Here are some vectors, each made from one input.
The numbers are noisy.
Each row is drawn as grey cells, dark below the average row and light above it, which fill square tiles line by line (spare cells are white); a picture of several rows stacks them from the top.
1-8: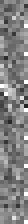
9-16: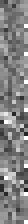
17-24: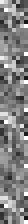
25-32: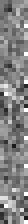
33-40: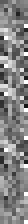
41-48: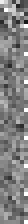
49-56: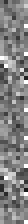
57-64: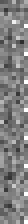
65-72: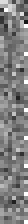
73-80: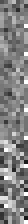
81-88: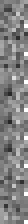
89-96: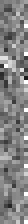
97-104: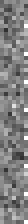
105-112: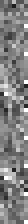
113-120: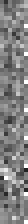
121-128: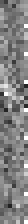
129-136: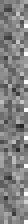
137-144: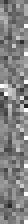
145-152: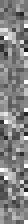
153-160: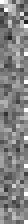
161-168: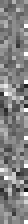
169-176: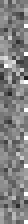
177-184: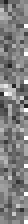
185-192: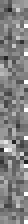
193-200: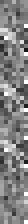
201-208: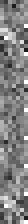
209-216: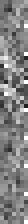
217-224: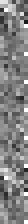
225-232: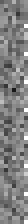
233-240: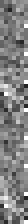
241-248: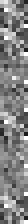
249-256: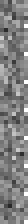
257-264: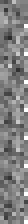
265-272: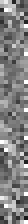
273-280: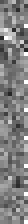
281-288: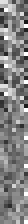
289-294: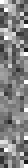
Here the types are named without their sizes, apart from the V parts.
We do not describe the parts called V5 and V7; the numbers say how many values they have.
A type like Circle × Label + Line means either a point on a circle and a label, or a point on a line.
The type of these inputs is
(Bool × Bool × Bool + Label) × V5 + V7.
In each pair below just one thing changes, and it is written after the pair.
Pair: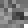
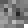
the value of V5
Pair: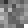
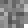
the label
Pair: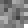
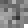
the label
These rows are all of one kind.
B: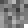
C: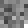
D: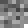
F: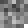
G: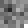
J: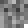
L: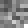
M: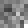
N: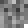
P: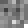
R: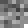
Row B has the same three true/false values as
C, J and N.
